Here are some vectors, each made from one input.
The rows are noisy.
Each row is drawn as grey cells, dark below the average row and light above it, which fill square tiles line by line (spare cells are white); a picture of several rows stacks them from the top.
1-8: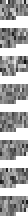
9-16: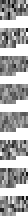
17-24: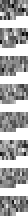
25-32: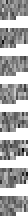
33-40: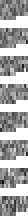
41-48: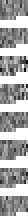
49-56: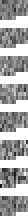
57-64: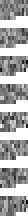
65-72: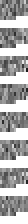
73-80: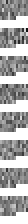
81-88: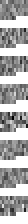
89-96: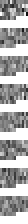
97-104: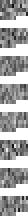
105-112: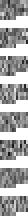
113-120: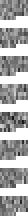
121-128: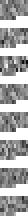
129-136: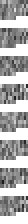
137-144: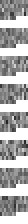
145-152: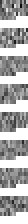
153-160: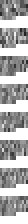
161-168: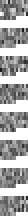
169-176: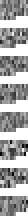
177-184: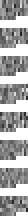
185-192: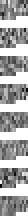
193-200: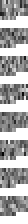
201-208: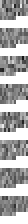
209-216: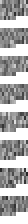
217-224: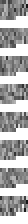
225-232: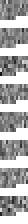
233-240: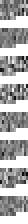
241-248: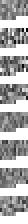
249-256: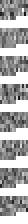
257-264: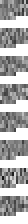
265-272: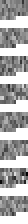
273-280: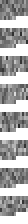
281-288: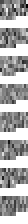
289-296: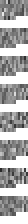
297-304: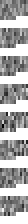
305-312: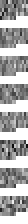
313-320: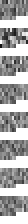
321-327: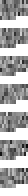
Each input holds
four true/false values.
